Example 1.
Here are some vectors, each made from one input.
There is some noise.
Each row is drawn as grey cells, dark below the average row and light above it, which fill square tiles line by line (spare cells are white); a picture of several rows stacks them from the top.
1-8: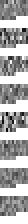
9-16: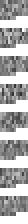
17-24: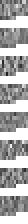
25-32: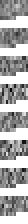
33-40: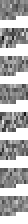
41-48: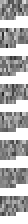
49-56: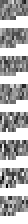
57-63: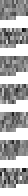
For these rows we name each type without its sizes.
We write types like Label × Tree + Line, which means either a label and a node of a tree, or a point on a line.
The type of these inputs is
Bool × Bool × Bool × Bool.
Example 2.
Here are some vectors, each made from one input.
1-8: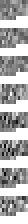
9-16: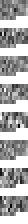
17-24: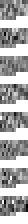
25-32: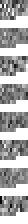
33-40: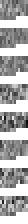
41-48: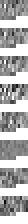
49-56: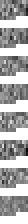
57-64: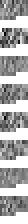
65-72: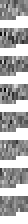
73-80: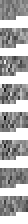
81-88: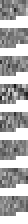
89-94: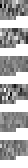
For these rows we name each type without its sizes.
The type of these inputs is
Line.
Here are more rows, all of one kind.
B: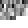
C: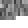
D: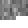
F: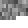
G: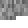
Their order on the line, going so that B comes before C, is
D, G, F, B, C.
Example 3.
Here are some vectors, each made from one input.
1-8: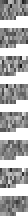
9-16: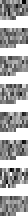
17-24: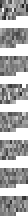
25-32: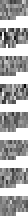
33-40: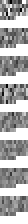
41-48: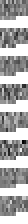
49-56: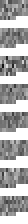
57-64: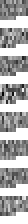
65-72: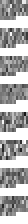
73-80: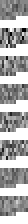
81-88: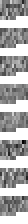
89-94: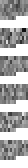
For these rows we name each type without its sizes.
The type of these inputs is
Bool × Bool × Bool × Bool.
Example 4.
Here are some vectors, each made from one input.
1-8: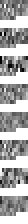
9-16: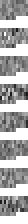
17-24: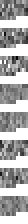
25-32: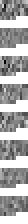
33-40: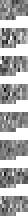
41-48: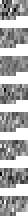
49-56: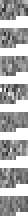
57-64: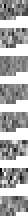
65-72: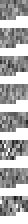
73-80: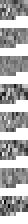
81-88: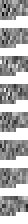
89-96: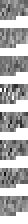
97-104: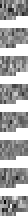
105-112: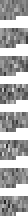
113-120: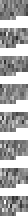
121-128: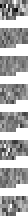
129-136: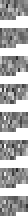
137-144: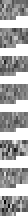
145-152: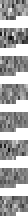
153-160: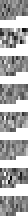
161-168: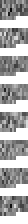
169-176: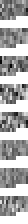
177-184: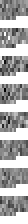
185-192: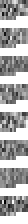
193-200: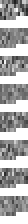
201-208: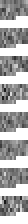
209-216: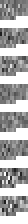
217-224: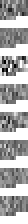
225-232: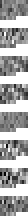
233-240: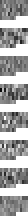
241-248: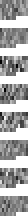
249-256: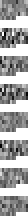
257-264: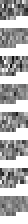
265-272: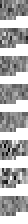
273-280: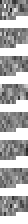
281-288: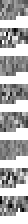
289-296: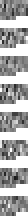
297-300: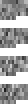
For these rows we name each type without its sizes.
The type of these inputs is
Line × Line.
